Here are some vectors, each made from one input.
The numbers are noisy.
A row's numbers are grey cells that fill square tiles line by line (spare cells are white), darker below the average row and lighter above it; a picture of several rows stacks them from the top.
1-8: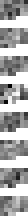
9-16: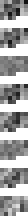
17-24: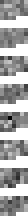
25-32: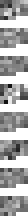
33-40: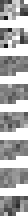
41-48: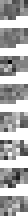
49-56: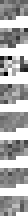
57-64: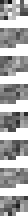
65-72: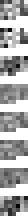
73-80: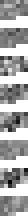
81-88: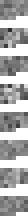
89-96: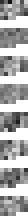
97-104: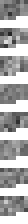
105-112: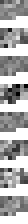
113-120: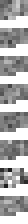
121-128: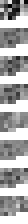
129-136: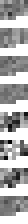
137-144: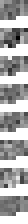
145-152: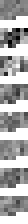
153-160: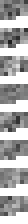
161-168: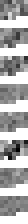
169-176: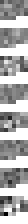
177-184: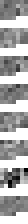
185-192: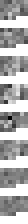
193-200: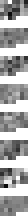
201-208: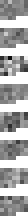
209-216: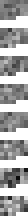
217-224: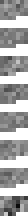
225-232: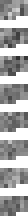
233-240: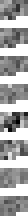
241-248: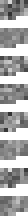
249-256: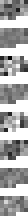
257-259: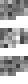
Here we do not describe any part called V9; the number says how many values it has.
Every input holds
a list of up to two items, each a true/false value and a value of V9.
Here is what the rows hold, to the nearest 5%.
All of them are lists of up to two items, each a true/false value and a value of V9: about 5% are empty, 30% hold one and 65% two.
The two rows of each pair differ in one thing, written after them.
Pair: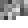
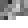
the value of V9 in item 1 of the list
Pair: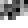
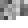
the value of V9 in item 1 of the list
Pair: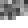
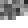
the value of V9 in item 2 of the list
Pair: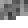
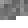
the true/false value in item 2 of the list
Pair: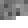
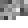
the value of V9 in item 1 of the list
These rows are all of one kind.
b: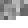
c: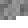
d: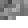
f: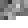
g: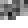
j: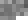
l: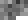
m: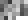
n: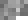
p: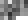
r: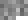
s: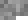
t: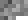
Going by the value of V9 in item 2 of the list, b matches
f and m.
